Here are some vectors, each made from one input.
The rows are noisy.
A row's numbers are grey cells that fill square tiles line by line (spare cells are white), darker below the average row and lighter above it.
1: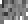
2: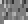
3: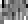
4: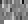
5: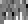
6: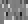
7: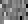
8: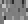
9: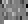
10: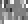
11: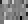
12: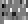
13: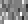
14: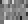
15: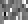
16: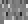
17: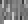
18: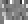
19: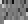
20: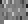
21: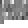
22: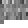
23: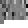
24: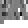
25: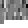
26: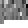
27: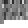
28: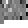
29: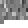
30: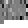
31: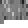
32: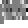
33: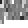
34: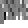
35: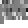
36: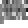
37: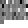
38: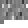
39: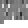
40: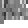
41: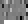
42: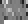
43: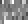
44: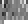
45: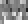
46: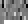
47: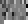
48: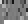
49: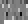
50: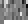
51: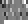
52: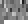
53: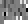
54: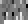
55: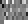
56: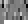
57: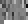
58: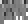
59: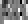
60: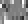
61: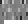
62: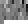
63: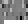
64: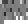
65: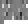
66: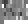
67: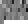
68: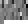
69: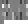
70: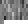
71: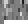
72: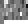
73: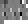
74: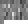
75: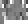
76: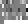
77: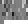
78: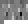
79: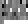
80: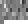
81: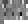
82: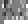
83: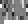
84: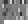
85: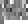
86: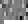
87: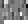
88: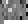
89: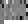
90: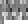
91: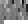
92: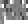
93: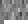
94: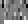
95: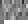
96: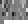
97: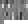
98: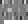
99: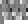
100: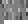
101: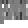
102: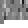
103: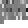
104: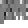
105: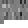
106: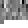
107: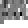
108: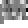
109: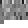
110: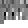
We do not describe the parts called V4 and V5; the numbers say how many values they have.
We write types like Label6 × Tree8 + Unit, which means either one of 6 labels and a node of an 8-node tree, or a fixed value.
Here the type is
Line6 × (Line6 + V4) × V5.
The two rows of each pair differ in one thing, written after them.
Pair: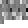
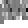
the value of V4
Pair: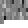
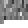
the place on the 6-point line
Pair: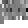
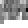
the place on the 6-point line
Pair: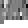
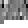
the place on the 6-point line
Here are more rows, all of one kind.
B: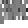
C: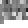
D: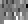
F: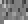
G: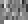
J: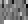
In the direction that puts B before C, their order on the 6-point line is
B, F, C, G, D, J.
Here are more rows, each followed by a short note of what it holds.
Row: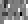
a point on each of two 6-point lines and a value of V5
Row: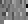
a point on each of two 6-point lines and a value of V5
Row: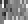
a point on each of two 6-point lines and a value of V5
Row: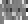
a point on a 6-point line, a value of V4 and a value of V5
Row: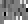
a point on a 6-point line, a value of V4 and a value of V5
